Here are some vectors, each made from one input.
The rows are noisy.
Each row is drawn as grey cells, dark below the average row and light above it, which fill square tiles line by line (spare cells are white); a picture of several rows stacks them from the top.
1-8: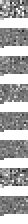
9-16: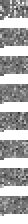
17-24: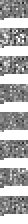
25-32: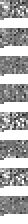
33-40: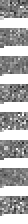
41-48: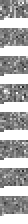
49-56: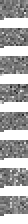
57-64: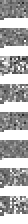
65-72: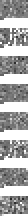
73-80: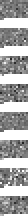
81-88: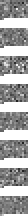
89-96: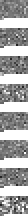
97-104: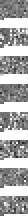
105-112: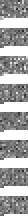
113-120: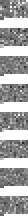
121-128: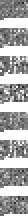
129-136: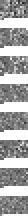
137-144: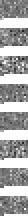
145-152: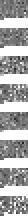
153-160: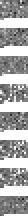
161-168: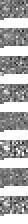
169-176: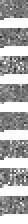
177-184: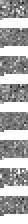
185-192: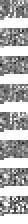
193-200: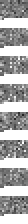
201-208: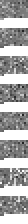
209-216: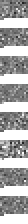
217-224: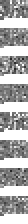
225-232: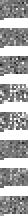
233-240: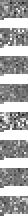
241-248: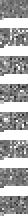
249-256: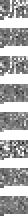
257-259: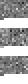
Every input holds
a point on a 6-point circle, together with either a fixed value, or four true/false values.
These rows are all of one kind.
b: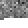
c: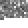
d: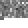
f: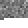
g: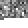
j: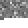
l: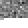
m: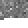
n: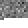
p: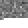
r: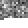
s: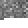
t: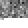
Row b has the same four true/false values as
l, r and s.
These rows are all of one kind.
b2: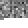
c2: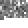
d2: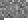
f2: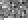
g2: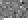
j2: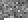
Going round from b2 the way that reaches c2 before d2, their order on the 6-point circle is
b2, j2, f2, g2, c2, d2.
